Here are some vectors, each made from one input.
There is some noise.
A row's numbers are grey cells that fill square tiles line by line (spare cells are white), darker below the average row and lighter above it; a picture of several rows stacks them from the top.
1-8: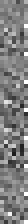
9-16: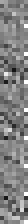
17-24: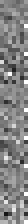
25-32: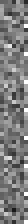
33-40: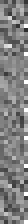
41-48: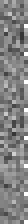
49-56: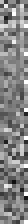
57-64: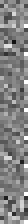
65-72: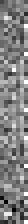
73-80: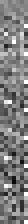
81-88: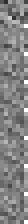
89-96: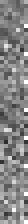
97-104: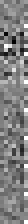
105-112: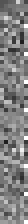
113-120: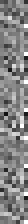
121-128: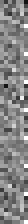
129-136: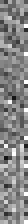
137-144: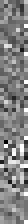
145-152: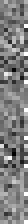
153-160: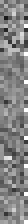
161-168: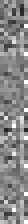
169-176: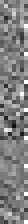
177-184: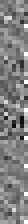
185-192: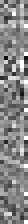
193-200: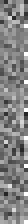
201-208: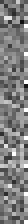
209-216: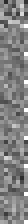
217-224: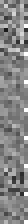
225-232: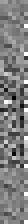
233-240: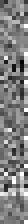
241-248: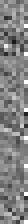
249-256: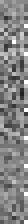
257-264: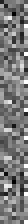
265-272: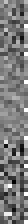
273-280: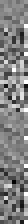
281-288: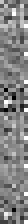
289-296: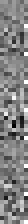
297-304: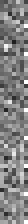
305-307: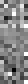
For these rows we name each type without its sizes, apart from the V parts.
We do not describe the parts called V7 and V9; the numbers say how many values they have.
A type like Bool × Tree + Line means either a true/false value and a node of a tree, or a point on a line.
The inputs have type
Bool × (Line + V9) + Circle × V7.
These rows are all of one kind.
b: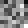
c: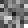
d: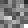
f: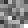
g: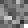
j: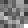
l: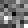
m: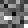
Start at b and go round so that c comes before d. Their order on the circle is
b, g, f, c, l, j, m, d.
